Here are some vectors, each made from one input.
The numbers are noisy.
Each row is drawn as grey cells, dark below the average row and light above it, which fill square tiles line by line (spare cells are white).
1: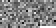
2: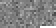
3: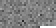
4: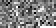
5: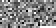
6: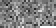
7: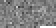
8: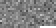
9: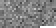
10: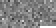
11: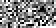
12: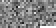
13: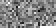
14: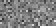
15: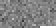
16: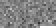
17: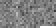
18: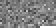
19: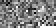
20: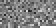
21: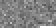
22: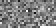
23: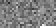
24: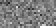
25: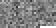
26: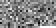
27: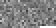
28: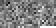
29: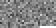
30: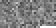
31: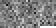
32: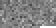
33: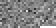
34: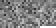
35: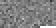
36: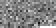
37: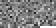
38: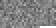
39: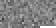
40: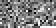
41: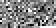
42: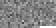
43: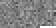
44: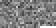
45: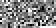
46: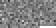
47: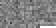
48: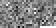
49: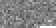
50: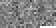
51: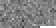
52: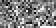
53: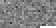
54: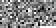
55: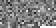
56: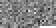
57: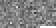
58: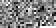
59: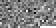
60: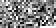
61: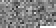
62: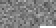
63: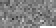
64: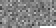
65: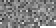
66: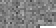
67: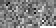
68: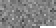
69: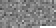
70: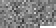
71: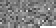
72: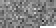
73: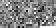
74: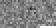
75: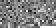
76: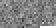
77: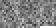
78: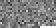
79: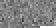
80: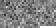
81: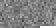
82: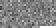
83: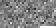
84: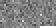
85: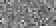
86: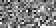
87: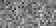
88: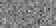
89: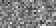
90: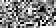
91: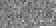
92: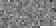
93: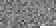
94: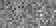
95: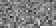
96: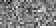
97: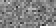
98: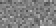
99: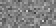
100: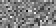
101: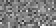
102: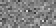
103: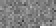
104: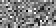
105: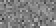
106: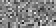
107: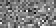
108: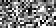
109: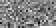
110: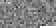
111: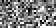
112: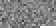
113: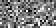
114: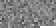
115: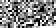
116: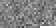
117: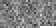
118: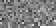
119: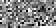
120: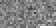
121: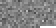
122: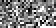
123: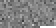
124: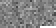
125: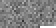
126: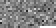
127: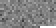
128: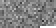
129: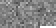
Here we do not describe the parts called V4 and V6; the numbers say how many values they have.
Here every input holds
a true/false value and a value of V4, together with either a node of a 7-node tree, or a value of V6.
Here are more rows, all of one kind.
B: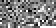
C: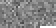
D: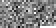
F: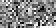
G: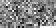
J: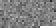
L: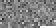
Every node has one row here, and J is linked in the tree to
C, G and L.
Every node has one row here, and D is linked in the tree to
C.
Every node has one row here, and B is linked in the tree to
L.
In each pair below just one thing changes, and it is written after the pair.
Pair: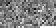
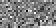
the true/false value
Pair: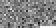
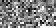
the value of V6
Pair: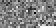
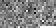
the true/false value
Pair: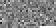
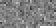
the true/false value
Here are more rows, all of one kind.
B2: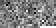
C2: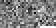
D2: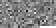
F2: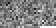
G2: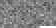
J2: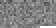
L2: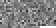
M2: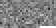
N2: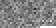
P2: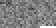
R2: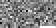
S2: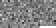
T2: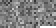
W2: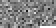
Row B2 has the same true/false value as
F2, L2, N2 and S2.
